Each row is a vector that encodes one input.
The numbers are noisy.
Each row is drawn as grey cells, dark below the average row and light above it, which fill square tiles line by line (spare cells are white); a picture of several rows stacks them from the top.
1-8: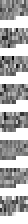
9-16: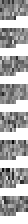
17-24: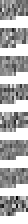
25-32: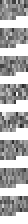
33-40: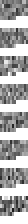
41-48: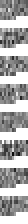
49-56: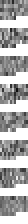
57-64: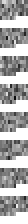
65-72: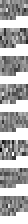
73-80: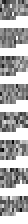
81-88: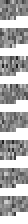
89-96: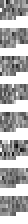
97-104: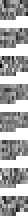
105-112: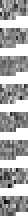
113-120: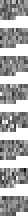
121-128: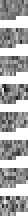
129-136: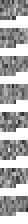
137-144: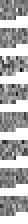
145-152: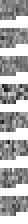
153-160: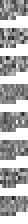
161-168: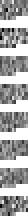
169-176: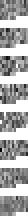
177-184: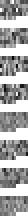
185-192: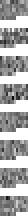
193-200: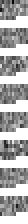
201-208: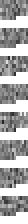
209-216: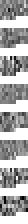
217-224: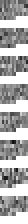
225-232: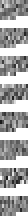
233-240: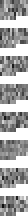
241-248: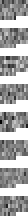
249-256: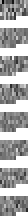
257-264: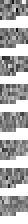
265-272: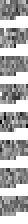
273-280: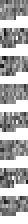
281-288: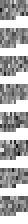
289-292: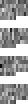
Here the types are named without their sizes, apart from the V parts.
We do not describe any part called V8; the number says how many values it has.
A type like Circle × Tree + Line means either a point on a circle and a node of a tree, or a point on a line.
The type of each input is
Bool × List(Line) × V8.
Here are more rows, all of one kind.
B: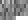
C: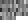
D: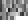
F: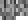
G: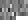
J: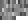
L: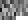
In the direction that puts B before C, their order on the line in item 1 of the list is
D, F, J, B, G, C, L.
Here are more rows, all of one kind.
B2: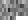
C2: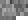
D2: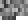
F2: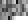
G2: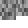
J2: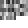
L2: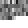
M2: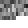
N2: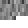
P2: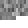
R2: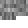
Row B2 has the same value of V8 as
G2 and J2.
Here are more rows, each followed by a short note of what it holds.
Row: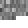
a true/false value and a value of V8, together with a list of three items
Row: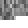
a true/false value and a value of V8, together with a list of one item
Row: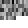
a true/false value and a value of V8, together with a list of two items
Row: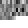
a true/false value and a value of V8, together with a list of one item
